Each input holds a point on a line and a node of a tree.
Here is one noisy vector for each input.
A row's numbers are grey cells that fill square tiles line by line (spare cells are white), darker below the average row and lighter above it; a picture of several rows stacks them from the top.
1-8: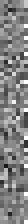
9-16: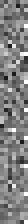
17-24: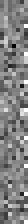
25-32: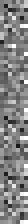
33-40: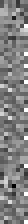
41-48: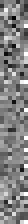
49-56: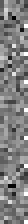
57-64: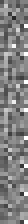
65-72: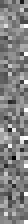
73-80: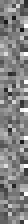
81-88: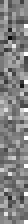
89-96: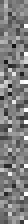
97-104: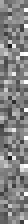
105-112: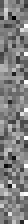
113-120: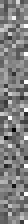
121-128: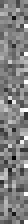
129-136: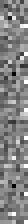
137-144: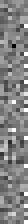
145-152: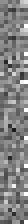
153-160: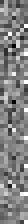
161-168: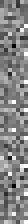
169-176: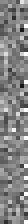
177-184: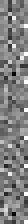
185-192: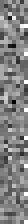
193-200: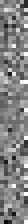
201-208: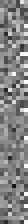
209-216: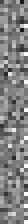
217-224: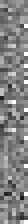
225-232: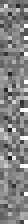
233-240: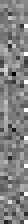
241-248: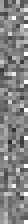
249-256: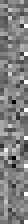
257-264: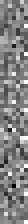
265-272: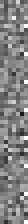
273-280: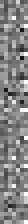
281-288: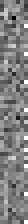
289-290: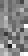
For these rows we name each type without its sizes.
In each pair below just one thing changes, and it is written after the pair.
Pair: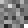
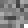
the place on the line
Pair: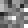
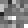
the place on the line
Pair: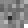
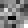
the node of the tree
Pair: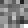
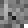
the node of the tree
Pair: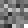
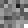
the place on the line
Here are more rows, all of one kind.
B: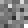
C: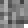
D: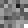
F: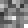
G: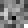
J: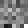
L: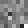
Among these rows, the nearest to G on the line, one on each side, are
C and D.
